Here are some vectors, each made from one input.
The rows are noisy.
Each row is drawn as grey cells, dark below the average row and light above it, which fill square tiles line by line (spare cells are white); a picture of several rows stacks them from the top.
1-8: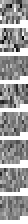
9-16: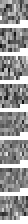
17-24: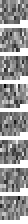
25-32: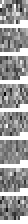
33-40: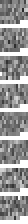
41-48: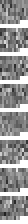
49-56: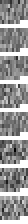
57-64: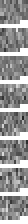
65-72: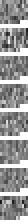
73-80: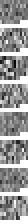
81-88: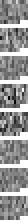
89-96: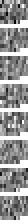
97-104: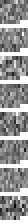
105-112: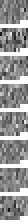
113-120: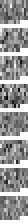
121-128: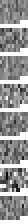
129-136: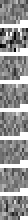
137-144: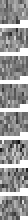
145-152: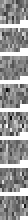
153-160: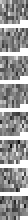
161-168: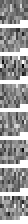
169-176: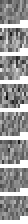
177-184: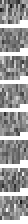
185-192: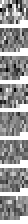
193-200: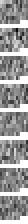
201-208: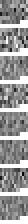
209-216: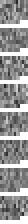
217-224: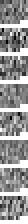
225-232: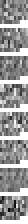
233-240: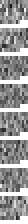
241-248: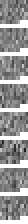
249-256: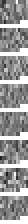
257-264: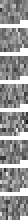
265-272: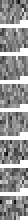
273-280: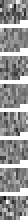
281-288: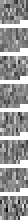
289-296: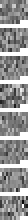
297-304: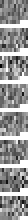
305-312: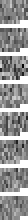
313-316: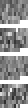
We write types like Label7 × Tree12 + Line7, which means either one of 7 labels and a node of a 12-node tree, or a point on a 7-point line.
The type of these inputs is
List2(Line11) + Tree19.
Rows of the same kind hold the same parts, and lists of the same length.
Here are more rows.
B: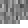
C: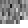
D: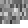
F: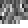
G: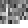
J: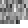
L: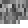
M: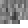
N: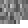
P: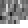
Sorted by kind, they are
B, C, D, L, M
F, N
G, P
J

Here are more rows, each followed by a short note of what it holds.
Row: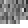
a node of a 19-node tree
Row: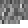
a list of one item
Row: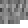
a list of one item
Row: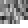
a list of one item
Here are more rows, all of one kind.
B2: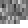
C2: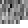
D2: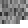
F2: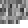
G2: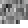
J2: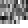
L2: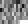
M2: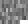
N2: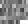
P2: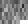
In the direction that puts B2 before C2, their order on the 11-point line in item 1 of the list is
N2, F2, L2, P2, D2, B2, C2, J2, M2, G2.
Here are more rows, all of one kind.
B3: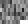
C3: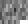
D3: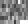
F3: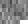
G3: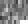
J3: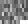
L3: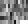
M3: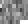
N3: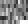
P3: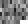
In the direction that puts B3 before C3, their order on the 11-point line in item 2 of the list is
L3, D3, F3, B3, G3, N3, J3, C3, P3, M3.
